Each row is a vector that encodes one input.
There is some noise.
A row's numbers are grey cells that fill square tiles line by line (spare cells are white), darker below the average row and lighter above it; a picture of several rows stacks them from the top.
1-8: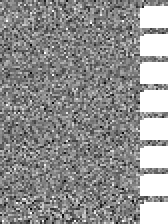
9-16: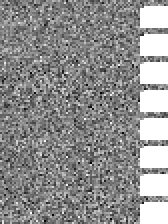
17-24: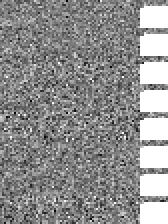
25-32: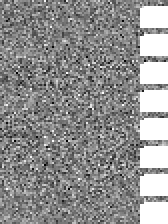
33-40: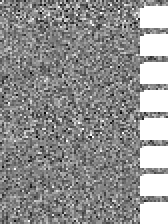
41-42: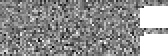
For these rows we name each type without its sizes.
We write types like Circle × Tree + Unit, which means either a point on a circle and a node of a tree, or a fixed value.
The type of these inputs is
Bool × Line.
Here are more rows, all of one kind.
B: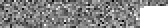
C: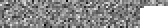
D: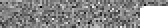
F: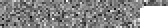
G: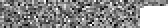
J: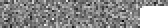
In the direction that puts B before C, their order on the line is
B, F, J, D, C, G.
